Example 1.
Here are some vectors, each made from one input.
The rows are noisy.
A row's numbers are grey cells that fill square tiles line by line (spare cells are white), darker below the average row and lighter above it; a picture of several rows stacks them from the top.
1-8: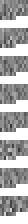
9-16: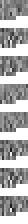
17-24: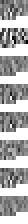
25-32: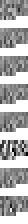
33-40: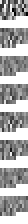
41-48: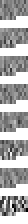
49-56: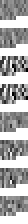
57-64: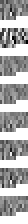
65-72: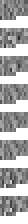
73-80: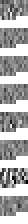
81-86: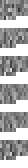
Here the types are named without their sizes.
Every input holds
a list of points on a line.
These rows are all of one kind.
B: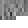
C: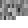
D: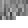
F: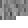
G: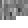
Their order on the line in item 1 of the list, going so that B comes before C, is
D, B, F, G, C.
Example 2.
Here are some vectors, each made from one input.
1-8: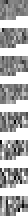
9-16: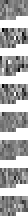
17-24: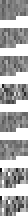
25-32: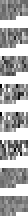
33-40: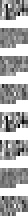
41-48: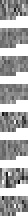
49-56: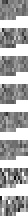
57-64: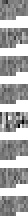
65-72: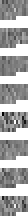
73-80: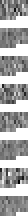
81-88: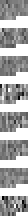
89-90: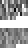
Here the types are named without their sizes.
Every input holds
a point on a line and a true/false value.
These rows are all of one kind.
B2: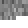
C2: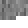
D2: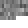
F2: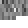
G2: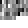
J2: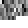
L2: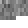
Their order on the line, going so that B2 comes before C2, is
D2, B2, F2, G2, J2, C2, L2.
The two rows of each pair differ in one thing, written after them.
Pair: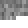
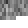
the place on the line
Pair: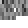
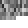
the place on the line
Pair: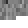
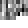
the true/false value
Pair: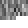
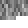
the place on the line
